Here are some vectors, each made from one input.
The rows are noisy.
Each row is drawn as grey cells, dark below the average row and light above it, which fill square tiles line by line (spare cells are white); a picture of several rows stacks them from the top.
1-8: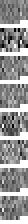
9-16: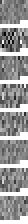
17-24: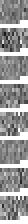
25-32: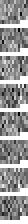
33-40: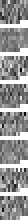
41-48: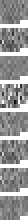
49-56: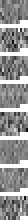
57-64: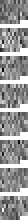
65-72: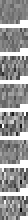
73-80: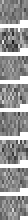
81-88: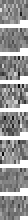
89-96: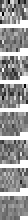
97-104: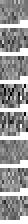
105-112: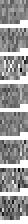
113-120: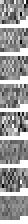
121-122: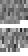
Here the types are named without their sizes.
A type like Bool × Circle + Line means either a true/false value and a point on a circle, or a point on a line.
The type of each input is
(Bool × Bool × Bool × Bool + Line) × Line.
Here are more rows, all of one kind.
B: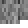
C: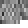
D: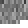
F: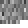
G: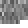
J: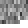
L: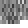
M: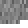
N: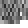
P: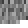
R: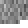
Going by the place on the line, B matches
G, M and R.
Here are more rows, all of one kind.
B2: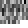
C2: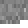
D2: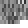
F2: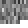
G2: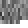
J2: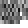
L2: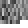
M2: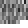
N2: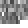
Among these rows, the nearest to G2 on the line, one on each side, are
B2 and D2.
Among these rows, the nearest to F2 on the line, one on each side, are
C2 and J2.
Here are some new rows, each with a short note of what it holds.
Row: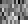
a point on each of two lines
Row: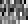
a point on each of two lines
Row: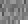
a point on a line and four true/false values
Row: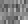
a point on a line and four true/false values
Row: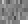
a point on each of two lines
